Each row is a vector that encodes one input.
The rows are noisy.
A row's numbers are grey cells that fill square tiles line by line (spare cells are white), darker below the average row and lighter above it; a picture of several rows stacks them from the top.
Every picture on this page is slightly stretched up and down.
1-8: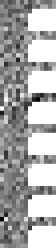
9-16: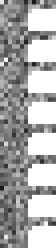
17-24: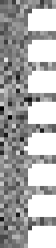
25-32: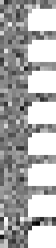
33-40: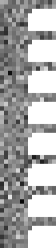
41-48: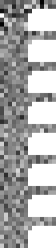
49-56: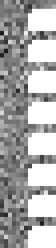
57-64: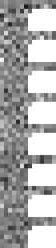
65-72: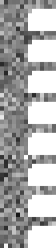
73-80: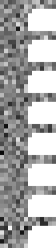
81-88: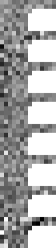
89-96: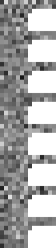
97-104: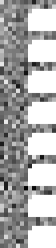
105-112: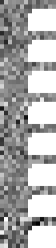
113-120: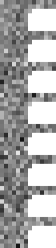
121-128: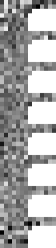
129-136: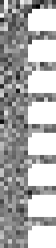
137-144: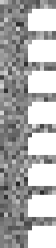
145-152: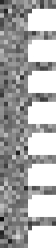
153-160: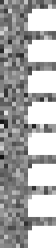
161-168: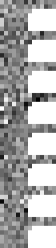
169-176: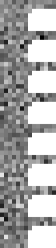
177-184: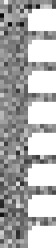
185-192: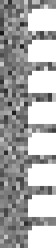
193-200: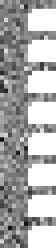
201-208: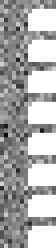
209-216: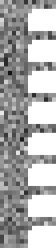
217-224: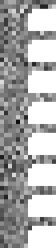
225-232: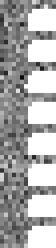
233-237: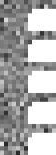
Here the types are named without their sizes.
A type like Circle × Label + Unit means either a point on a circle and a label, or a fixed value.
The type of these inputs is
List(Circle).
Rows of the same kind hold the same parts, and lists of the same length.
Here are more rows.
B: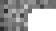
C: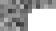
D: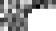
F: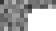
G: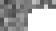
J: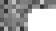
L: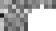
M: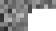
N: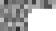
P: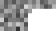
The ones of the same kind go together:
B, F, J
C, G, M
D
L, N, P

